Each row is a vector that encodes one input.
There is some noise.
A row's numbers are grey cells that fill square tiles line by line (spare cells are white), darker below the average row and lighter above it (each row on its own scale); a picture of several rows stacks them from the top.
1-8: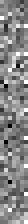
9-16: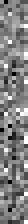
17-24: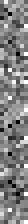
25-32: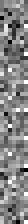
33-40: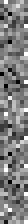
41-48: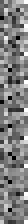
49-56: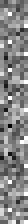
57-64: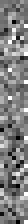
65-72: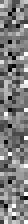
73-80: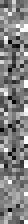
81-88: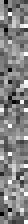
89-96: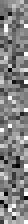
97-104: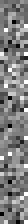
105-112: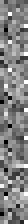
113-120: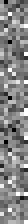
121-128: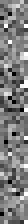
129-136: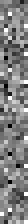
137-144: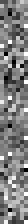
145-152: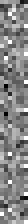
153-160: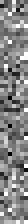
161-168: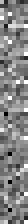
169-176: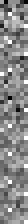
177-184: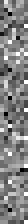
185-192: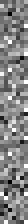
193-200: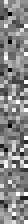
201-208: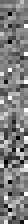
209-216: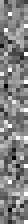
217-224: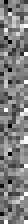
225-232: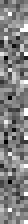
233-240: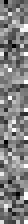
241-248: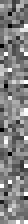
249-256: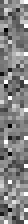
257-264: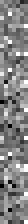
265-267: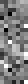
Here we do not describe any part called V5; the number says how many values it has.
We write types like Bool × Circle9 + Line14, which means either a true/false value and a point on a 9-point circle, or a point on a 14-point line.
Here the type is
List2(Bool × V5).
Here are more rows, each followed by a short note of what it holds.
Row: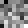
a list of one item
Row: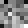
a list of one item
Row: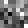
a list of two items
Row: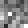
a list of one item
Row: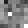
a list of one item
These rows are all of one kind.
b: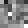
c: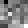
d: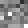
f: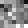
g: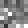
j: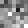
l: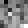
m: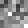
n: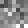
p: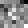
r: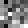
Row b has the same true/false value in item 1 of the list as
f, g and n.
